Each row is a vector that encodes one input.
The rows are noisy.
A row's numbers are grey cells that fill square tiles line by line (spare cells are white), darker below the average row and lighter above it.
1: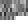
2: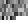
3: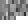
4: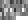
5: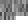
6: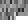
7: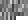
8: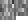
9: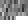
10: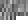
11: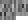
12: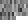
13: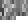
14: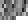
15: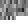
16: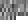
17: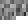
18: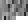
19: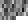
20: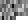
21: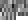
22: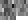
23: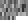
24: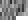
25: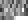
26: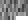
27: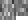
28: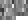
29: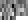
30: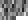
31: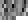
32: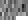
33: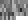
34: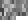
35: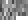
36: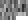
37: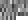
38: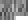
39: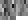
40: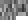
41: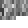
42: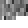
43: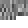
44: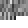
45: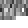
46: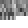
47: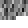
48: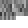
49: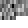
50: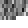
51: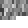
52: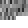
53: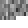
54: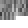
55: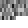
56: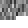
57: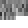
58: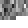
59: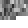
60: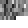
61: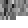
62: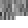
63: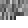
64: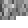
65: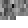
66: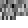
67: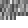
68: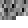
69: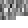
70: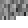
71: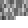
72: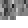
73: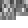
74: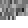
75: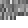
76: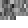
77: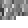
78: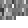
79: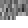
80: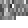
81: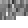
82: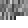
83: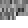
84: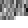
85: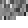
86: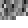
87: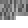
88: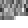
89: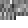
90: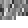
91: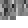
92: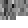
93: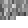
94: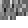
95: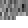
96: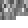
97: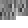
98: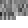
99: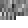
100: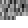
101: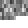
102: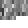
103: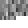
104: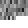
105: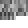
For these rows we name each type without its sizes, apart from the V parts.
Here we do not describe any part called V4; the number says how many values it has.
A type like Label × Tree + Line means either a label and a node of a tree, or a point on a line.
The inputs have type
(Bool × V4 + Line × Line) × Line.
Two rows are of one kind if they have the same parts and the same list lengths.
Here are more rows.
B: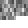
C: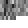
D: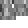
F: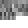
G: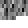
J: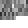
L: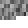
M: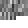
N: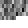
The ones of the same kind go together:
B, D, F, J, L
C, G, M, N

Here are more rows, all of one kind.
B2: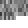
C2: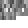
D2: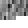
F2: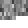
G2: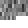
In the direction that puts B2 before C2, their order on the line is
G2, B2, D2, F2, C2.
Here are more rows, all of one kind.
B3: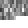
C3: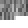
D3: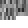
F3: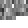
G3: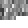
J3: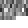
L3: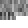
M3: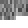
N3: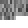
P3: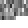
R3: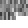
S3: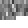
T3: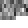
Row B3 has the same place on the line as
J3, P3 and T3.
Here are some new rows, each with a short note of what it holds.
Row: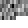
a point on each of three lines
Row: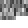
a point on a line, a true/false value and a value of V4
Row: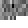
a point on each of three lines
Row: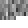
a point on a line, a true/false value and a value of V4
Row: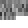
a point on a line, a true/false value and a value of V4
